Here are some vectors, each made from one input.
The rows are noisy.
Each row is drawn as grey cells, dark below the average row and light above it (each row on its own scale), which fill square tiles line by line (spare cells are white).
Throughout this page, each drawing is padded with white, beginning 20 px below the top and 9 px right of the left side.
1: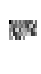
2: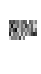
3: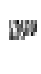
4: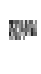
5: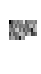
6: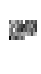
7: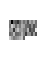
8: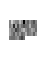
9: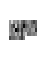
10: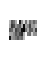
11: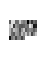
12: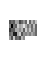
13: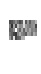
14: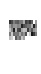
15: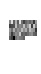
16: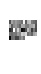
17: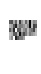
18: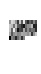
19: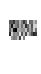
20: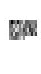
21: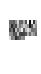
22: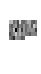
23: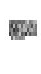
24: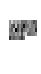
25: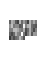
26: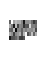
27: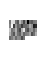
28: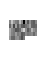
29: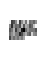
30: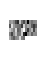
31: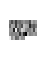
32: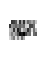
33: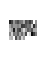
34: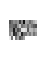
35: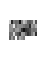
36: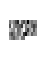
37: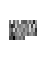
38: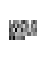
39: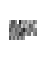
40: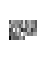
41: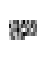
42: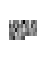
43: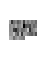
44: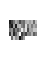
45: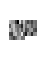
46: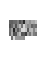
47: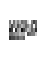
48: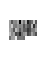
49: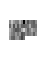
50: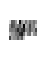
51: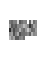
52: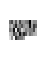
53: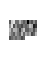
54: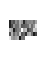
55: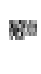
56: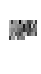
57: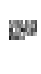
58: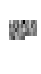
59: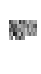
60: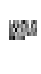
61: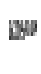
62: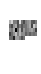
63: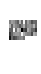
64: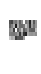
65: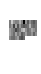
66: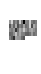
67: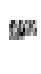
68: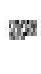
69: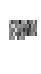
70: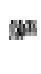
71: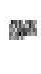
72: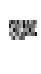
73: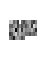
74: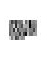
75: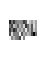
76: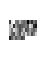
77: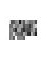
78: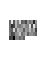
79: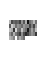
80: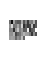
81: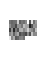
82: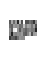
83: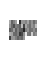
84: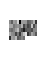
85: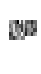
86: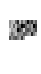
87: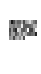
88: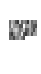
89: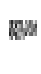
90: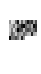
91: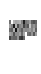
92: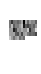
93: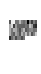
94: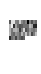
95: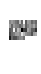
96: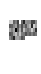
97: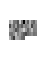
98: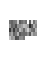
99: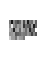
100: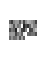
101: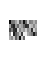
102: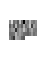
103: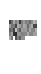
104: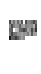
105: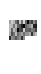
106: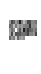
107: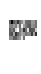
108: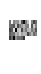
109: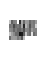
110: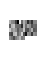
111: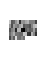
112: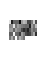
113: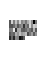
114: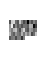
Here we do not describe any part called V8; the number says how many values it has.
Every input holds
a true/false value and a value of V8, together with either a point on a 6-point circle, or a fixed value.
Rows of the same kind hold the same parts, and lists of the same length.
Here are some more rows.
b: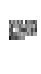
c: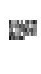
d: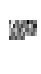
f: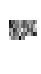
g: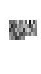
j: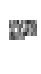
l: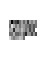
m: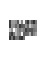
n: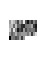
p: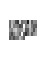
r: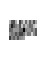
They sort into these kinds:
b, c, d, j, m, n, p
f, g, l, r

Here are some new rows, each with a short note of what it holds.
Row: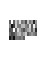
a true/false value and a value of V8
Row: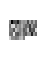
a point on a 6-point circle, a true/false value and a value of V8
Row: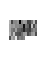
a point on a 6-point circle, a true/false value and a value of V8
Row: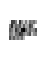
a point on a 6-point circle, a true/false value and a value of V8
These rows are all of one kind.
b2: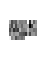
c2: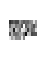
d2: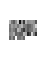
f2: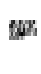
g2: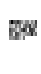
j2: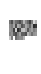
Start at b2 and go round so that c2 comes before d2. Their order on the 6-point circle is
b2, j2, c2, g2, d2, f2.
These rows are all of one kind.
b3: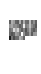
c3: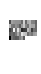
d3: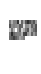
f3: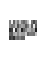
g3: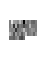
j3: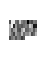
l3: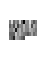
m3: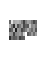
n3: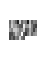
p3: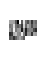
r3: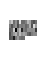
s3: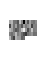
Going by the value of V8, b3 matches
c3, l3, n3 and s3.
